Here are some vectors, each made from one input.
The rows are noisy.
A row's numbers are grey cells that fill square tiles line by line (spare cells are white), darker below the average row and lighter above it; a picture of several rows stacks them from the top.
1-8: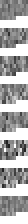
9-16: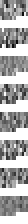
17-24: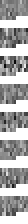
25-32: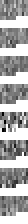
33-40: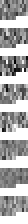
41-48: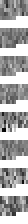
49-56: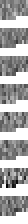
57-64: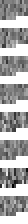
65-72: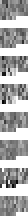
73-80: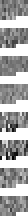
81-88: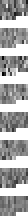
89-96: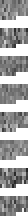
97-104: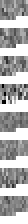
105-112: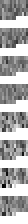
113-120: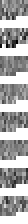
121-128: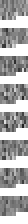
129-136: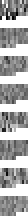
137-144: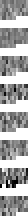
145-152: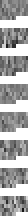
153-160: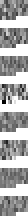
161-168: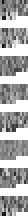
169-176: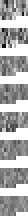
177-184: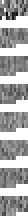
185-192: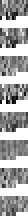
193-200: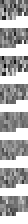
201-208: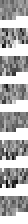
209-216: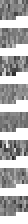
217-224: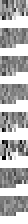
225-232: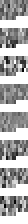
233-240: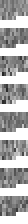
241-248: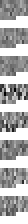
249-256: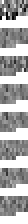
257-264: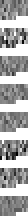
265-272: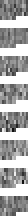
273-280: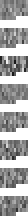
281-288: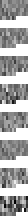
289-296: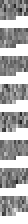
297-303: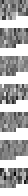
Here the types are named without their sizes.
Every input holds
a point on a circle.
